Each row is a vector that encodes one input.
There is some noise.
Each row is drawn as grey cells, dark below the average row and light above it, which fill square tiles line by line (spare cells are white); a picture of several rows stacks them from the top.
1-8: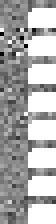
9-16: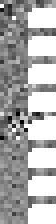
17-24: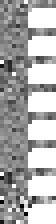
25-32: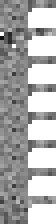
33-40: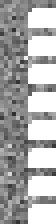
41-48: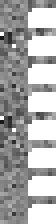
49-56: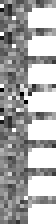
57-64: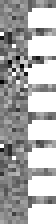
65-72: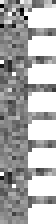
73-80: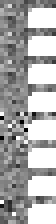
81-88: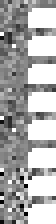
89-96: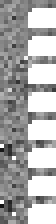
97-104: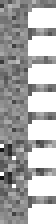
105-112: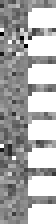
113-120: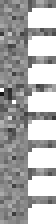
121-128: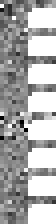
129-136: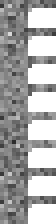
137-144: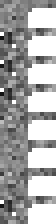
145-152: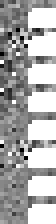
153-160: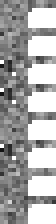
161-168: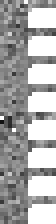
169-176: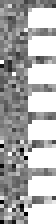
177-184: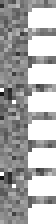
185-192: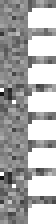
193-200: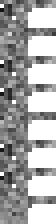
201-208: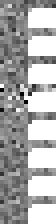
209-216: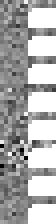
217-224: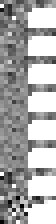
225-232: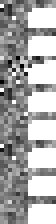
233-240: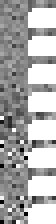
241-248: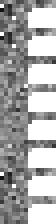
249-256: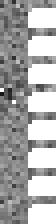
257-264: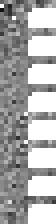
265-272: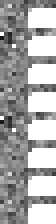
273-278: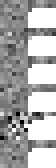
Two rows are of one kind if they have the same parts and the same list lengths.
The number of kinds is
2.
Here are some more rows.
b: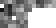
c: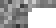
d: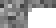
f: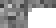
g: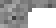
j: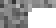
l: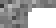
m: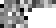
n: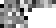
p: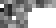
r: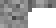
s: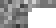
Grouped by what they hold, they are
b, p
c, d, f, g, j, l, m, n, r, s

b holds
a true/false value.
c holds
a node of a 9-node tree and a true/false value.
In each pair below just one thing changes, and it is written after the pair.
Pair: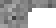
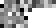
the true/false value
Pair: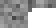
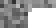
the node of the tree
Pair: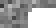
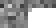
the node of the tree
